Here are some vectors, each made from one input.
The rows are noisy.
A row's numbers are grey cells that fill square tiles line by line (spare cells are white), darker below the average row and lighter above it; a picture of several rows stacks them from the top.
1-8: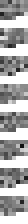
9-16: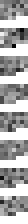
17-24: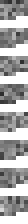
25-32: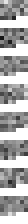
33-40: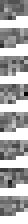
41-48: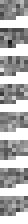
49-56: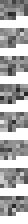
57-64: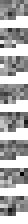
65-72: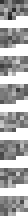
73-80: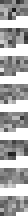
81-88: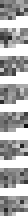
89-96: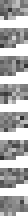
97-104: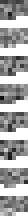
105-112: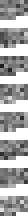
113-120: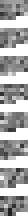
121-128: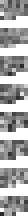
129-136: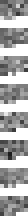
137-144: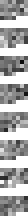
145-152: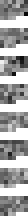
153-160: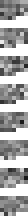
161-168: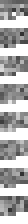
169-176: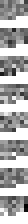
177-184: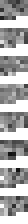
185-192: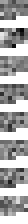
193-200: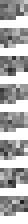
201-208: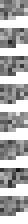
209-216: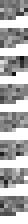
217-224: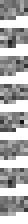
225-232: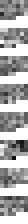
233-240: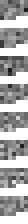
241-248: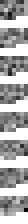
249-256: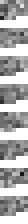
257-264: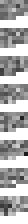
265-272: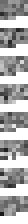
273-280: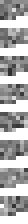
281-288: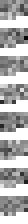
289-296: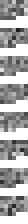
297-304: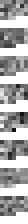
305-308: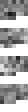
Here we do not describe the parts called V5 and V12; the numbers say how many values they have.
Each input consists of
either a point on a 6-point circle and a value of V12, or a fixed value, or one of 11 labels and a value of V5, or four true/false values.
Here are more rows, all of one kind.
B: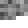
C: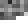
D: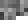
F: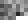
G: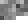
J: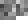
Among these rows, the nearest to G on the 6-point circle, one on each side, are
B and C.
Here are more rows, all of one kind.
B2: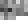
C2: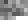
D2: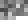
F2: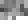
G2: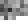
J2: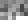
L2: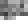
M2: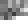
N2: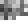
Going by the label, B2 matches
F2, G2 and N2.
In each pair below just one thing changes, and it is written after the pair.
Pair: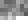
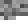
the value of V5
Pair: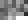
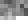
the label
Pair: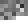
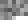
the value of V5
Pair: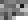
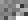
the value of V5
